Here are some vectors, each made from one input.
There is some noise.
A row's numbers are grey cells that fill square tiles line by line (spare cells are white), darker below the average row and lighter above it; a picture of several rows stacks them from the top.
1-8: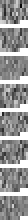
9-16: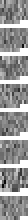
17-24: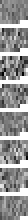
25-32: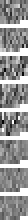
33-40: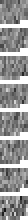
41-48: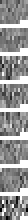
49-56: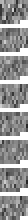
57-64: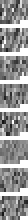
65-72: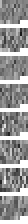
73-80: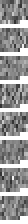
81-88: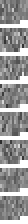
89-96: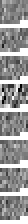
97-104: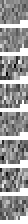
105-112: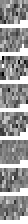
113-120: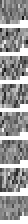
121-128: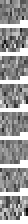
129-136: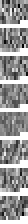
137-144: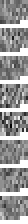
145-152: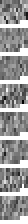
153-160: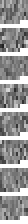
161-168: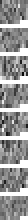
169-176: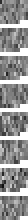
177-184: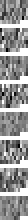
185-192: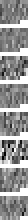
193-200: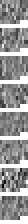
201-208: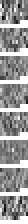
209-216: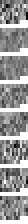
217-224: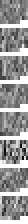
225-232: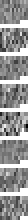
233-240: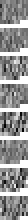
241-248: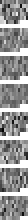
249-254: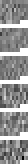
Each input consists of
either a point on a 10-point circle and a true/false value, or a node of a 15-node tree.
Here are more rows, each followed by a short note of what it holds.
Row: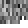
a node of a 15-node tree
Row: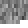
a node of a 15-node tree
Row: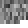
a point on a 10-point circle and a true/false value
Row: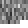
a point on a 10-point circle and a true/false value
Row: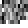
a point on a 10-point circle and a true/false value
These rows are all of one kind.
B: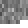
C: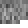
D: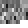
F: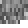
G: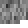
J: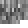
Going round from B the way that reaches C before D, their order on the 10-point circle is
B, G, F, J, C, D.
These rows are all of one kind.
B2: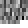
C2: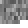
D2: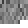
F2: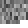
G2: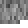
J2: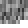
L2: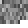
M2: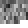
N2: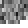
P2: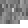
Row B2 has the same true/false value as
F2, G2, M2 and N2.
